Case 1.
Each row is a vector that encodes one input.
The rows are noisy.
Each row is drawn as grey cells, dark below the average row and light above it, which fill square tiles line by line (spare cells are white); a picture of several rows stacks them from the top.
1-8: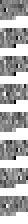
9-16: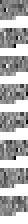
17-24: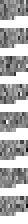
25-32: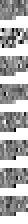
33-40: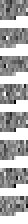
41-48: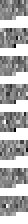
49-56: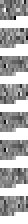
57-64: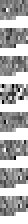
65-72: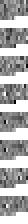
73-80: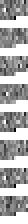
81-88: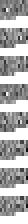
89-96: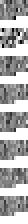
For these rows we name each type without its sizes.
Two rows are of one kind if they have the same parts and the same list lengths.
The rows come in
2 kinds.
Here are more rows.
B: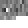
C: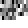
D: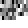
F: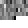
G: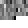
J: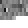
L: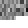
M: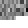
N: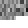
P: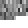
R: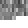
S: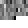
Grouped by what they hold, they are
B, F, G, J, L, M, N, P, R, S
C, D

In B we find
a point on each of two lines.
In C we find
a fixed value.
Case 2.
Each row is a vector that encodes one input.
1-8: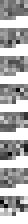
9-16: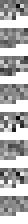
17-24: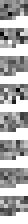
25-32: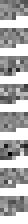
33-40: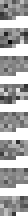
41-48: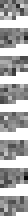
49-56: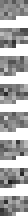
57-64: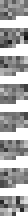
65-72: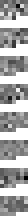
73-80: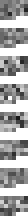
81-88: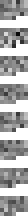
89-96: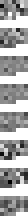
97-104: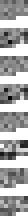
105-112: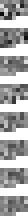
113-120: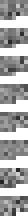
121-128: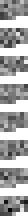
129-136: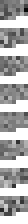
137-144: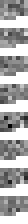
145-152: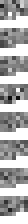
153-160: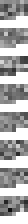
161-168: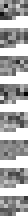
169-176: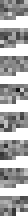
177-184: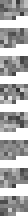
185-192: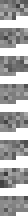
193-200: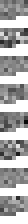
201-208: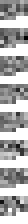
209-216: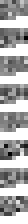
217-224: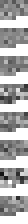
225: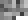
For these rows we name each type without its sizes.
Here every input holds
either a fixed value, or a node of a tree.
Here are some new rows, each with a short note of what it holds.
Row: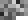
a node of a tree
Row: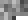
a fixed value
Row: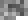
a node of a tree
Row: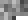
a fixed value
